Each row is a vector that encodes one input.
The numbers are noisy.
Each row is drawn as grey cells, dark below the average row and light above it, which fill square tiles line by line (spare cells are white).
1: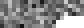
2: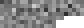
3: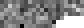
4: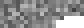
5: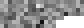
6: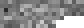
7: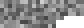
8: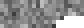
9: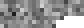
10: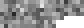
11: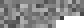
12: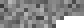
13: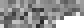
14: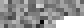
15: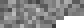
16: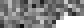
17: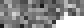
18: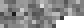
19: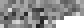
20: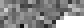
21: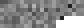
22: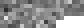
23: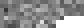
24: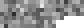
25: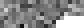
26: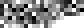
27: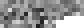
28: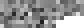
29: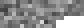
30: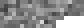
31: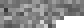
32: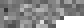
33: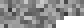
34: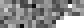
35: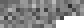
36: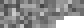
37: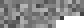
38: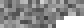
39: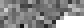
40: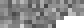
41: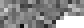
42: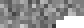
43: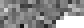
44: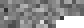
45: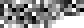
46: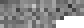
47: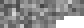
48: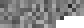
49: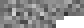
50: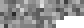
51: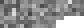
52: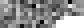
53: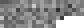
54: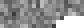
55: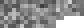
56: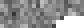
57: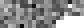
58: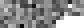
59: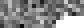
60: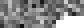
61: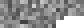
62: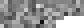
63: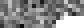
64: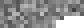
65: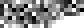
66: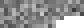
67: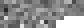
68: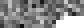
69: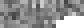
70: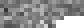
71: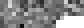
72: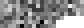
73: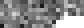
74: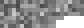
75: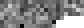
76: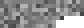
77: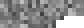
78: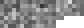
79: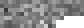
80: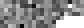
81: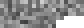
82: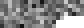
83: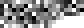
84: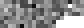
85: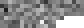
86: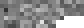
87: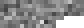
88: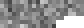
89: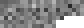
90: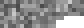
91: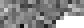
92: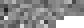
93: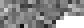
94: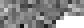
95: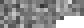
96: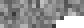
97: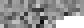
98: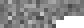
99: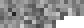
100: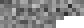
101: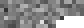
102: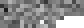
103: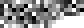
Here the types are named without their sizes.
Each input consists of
a list of points on a line.
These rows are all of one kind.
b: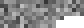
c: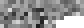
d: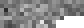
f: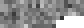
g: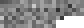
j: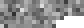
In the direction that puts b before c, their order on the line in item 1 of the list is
b, d, g, f, j, c.
